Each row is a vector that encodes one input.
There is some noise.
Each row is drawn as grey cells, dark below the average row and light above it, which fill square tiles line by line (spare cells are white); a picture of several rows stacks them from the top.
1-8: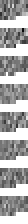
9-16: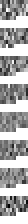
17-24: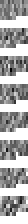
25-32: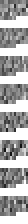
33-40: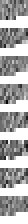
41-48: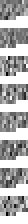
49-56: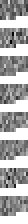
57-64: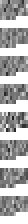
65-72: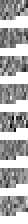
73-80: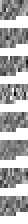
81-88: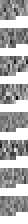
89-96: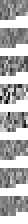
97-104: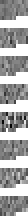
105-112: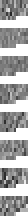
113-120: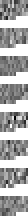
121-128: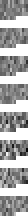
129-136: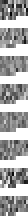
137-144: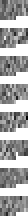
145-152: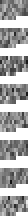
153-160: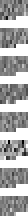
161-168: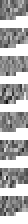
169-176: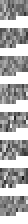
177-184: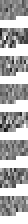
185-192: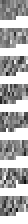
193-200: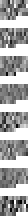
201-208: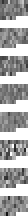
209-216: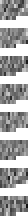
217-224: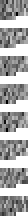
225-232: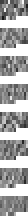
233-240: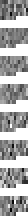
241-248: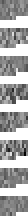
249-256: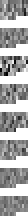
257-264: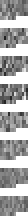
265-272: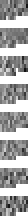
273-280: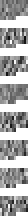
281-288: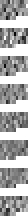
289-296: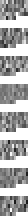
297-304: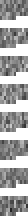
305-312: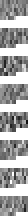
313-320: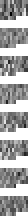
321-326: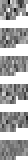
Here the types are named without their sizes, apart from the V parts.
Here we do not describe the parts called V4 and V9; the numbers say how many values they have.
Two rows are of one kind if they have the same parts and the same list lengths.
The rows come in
2 kinds.
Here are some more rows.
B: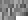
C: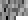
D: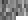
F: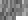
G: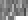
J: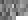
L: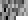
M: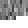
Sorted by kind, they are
B, F, M
C, D, G, J, L

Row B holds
a value of V4 and a value of V9.
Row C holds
a point on a line, a true/false value and a value of V4.
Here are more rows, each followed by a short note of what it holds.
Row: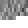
a value of V4 and a value of V9
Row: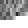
a point on a line, a true/false value and a value of V4
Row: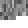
a value of V4 and a value of V9
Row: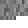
a point on a line, a true/false value and a value of V4
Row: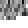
a point on a line, a true/false value and a value of V4
